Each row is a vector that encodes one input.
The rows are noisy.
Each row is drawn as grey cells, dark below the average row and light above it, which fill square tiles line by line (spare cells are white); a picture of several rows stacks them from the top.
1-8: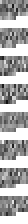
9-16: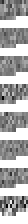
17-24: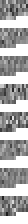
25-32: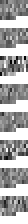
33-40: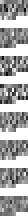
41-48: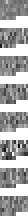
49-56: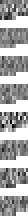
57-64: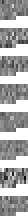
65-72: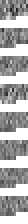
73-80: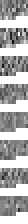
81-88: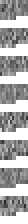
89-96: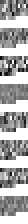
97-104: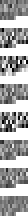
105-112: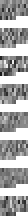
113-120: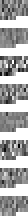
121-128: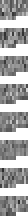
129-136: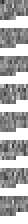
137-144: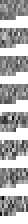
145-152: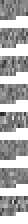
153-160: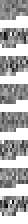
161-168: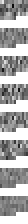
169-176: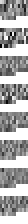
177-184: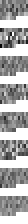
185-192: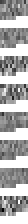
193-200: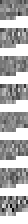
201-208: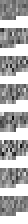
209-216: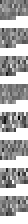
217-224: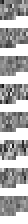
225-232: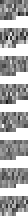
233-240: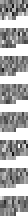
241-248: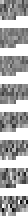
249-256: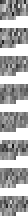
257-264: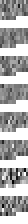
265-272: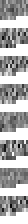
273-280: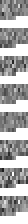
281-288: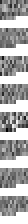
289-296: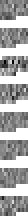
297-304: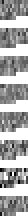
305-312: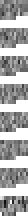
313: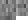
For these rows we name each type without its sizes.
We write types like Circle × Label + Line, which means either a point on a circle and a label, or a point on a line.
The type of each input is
(Bool × (Circle + Label) + Unit) × Line.
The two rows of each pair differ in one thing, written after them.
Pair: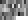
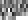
the label
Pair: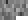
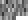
the true/false value
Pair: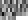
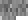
the place on the line
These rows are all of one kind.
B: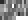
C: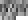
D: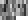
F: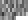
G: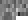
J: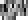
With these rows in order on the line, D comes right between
F and J.
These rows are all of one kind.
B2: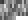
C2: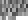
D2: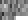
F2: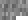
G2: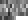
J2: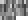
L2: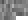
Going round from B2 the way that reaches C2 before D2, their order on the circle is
B2, J2, F2, L2, C2, D2, G2.
